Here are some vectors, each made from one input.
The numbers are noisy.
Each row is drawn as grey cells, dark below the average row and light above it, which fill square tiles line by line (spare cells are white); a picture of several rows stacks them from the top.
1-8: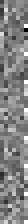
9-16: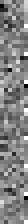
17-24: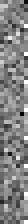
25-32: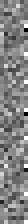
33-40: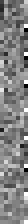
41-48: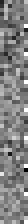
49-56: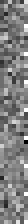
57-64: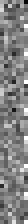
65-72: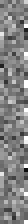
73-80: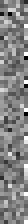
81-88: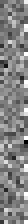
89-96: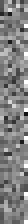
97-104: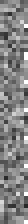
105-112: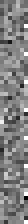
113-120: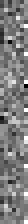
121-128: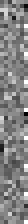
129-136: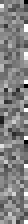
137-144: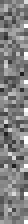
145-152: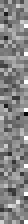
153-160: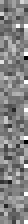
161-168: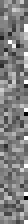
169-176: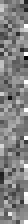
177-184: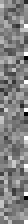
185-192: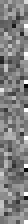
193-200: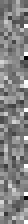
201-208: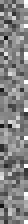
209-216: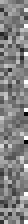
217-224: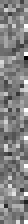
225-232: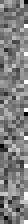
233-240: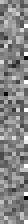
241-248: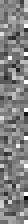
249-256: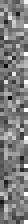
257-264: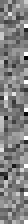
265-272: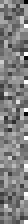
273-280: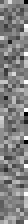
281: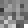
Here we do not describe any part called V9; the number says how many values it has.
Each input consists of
four true/false values and a value of V9, together with a list of up to two points on an 8-point line.
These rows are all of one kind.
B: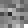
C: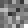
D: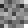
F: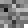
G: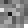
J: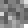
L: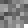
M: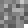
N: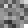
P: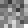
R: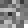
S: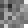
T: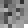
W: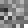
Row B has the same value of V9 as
P, S and W.
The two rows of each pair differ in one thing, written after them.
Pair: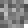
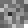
the place on the 8-point line in item 1 of the list
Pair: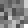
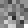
the value of V9
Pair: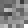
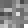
the place on the 8-point line in item 2 of the list
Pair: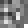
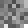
the place on the 8-point line in item 1 of the list
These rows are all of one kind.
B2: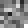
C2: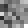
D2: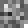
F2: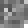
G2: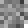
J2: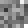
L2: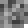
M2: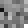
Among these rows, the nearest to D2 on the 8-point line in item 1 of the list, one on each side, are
B2 and F2.
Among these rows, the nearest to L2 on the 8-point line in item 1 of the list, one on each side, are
F2 and J2.
